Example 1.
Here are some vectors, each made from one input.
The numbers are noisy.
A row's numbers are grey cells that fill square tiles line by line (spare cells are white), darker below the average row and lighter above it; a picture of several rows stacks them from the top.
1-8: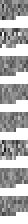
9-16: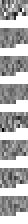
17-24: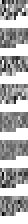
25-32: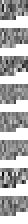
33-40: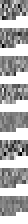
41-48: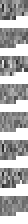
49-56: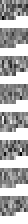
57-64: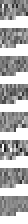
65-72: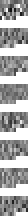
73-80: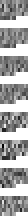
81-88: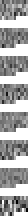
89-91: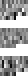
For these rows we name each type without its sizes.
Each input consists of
a list of points on a line.
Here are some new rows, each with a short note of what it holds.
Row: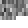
the empty list
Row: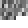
the empty list
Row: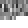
a list of two items
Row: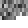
the empty list
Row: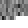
a list of one item
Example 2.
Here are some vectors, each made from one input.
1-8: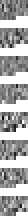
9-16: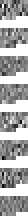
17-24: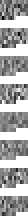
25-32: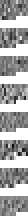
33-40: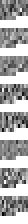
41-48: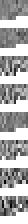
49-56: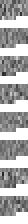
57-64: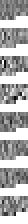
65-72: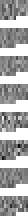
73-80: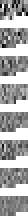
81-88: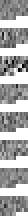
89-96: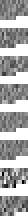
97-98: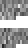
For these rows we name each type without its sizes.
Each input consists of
either a point on a line, or three true/false values.
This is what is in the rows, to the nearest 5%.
About 40% of them hold a point on a line. The rest hold three true/false values.
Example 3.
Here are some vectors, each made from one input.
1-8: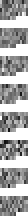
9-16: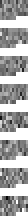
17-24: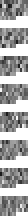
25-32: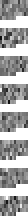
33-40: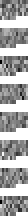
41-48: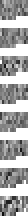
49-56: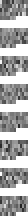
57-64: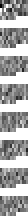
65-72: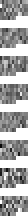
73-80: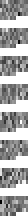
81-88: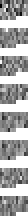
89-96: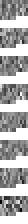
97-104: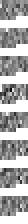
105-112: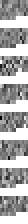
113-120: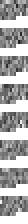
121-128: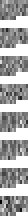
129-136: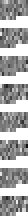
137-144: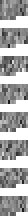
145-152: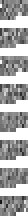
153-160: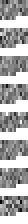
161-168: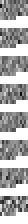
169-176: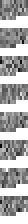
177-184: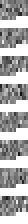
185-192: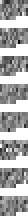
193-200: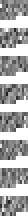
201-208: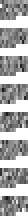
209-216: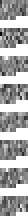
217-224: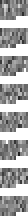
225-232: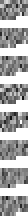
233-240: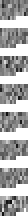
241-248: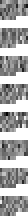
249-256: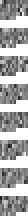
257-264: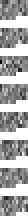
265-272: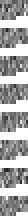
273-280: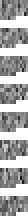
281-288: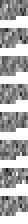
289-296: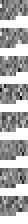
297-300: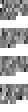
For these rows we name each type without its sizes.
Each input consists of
a point on a line, together with either a fixed value, or a node of a tree.
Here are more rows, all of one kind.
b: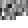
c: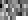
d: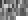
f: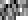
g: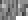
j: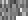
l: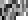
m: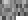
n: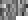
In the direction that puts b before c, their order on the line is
l, b, c, j, f, m, d, g, n.
